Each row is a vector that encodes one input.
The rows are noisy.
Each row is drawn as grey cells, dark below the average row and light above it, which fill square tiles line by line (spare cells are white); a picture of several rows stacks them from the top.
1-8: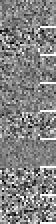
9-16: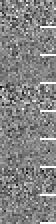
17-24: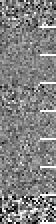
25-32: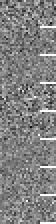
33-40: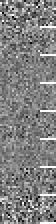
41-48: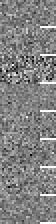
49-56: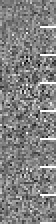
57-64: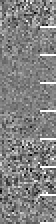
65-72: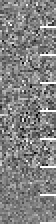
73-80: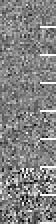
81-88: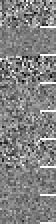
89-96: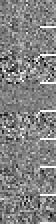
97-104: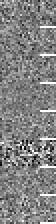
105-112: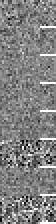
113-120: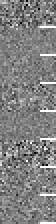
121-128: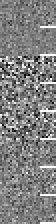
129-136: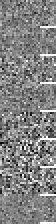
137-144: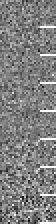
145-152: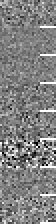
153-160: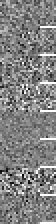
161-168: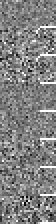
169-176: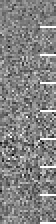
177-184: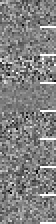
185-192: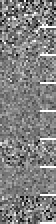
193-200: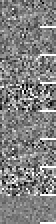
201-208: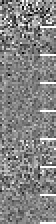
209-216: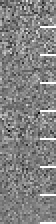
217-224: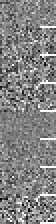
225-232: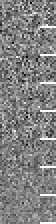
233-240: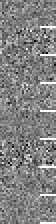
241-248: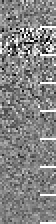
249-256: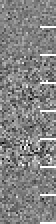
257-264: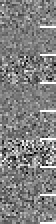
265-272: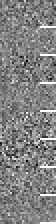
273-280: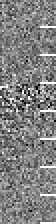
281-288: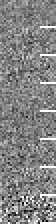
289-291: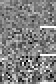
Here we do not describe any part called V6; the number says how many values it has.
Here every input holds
either a point on an 8-point circle, or a point on a 9-point line, or a point on a 10-point line, or two values of V6.
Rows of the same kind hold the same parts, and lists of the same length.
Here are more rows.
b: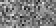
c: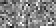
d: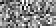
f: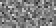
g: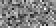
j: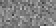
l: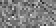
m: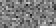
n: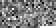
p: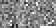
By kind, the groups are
b, m
c, f
d, g, p
j, l, n

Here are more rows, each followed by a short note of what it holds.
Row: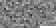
a point on a 9-point line
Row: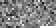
a point on an 8-point circle
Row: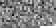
two values of V6
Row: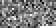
two values of V6
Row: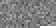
two values of V6
